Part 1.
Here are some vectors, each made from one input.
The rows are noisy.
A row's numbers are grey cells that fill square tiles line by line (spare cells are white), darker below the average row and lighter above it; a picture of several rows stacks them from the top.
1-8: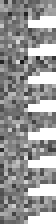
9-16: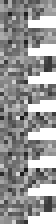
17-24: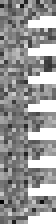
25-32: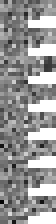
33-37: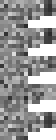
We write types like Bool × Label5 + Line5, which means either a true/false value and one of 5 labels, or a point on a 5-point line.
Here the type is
Tree7.
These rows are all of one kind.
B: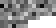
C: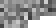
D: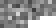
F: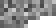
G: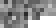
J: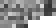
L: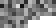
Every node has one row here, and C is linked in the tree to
F and J.
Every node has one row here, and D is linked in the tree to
F and G.
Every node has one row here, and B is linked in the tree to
F and L.
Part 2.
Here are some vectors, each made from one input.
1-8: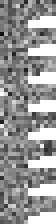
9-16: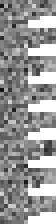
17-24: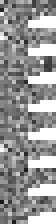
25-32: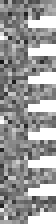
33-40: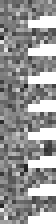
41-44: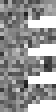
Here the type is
Tree9.
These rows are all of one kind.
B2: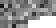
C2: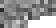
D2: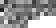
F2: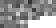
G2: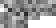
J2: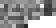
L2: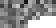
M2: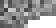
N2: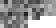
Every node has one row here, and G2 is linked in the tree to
N2.
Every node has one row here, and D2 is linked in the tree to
C2.
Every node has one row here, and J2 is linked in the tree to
C2.
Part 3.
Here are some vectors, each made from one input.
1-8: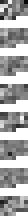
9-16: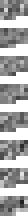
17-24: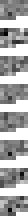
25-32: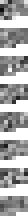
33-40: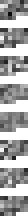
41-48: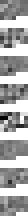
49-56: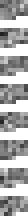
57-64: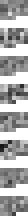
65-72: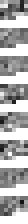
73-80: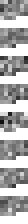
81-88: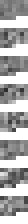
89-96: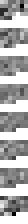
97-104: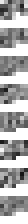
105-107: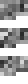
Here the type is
Bool × Bool × Bool × Bool.
